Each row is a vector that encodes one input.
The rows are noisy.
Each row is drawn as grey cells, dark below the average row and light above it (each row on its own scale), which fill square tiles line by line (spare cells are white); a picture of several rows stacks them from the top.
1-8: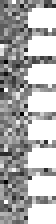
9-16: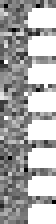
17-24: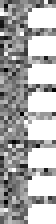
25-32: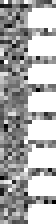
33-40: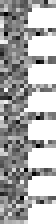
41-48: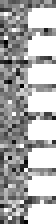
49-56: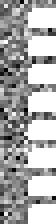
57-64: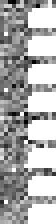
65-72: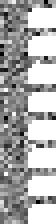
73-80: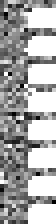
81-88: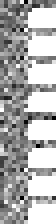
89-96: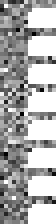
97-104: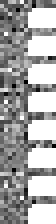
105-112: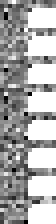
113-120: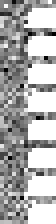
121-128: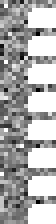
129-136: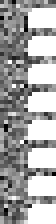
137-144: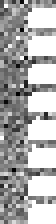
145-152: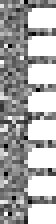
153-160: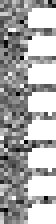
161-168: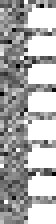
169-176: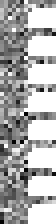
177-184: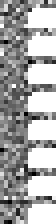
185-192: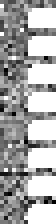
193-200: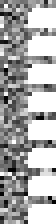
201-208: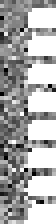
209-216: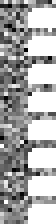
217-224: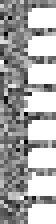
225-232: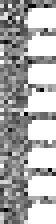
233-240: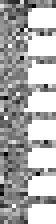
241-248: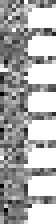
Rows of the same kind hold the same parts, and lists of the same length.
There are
3 kinds of row.
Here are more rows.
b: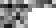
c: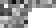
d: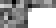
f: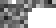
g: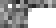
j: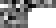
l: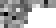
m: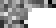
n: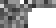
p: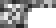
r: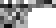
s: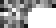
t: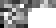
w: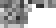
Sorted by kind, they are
b, r
c, l, w
d, f, g, j, m, n, p, s, t

